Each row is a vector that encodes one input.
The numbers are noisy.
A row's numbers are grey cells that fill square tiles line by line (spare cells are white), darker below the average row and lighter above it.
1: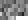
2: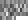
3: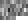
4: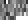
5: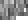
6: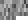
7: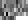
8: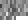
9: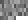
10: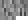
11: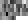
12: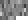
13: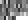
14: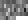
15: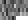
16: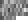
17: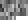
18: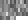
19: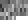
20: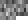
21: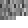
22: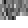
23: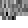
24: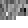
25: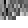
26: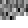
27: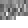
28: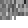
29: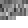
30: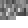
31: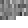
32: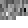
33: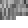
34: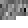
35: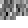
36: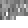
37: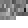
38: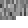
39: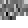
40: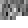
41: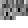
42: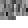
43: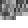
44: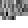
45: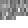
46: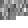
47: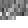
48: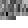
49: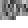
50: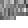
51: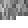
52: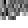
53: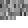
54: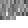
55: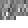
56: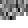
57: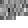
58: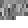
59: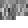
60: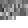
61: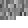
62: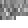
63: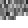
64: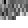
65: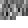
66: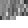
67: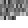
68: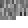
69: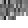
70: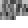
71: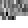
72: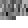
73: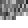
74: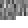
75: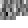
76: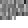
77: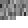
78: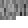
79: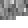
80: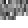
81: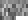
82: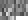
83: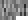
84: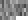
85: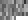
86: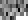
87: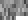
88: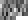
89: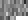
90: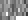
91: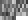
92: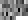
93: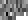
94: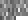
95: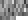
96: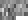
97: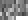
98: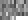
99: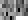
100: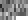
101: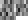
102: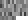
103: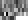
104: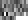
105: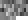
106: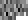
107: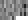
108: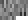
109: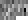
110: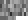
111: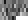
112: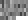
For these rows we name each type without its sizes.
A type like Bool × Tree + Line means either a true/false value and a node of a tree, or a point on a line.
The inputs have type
Bool × Bool × Bool × Bool + Circle.
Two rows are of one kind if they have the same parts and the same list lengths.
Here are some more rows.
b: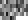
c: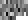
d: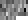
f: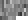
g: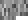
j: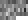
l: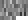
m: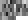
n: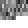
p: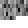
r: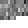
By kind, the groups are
b, c, m, n, p
d, f, g, j, l, r

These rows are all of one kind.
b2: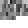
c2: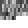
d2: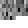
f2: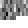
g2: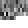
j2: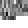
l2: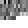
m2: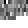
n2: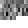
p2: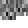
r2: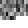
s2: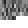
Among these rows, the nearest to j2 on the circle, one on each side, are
c2 and g2.
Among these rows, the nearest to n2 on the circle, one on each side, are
d2 and f2.
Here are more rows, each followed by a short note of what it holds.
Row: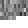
four true/false values
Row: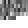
a point on a circle
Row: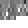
four true/false values
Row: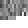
four true/false values
